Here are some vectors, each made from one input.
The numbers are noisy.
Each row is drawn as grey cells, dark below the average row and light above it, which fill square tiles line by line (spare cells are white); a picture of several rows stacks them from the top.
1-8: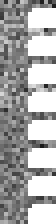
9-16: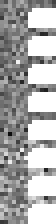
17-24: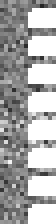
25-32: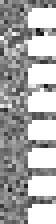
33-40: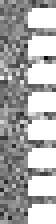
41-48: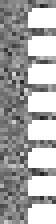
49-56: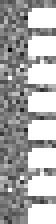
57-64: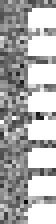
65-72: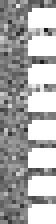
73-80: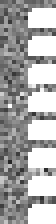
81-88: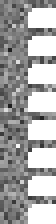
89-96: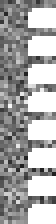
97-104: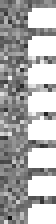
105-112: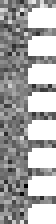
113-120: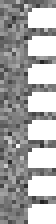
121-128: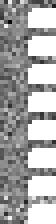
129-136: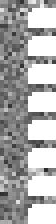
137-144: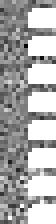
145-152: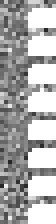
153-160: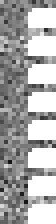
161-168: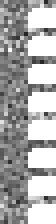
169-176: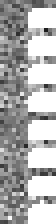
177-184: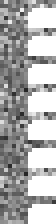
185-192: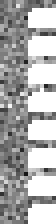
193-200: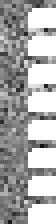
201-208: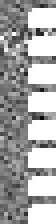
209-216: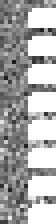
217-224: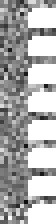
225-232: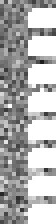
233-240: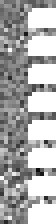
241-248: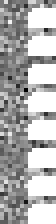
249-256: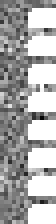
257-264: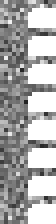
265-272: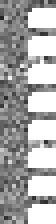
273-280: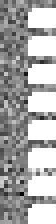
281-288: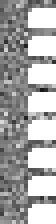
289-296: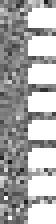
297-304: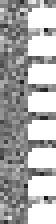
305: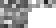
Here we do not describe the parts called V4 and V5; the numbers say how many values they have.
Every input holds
either a point on an 8-point circle and a value of V4, or a fixed value, or a point on each of two 11-point lines and a value of V5.
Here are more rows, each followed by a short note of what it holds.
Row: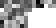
a fixed value
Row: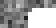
a point on each of two 11-point lines and a value of V5
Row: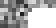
a point on an 8-point circle and a value of V4
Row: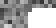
a point on each of two 11-point lines and a value of V5
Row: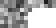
a point on an 8-point circle and a value of V4
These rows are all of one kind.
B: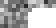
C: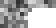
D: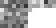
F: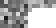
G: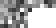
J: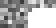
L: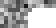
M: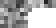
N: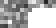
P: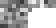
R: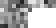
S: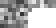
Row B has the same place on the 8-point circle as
D, F and L.
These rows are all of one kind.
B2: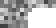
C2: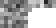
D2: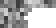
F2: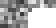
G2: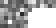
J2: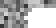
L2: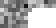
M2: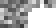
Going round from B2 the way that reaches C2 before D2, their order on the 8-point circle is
B2, J2, L2, C2, D2, G2, F2, M2.
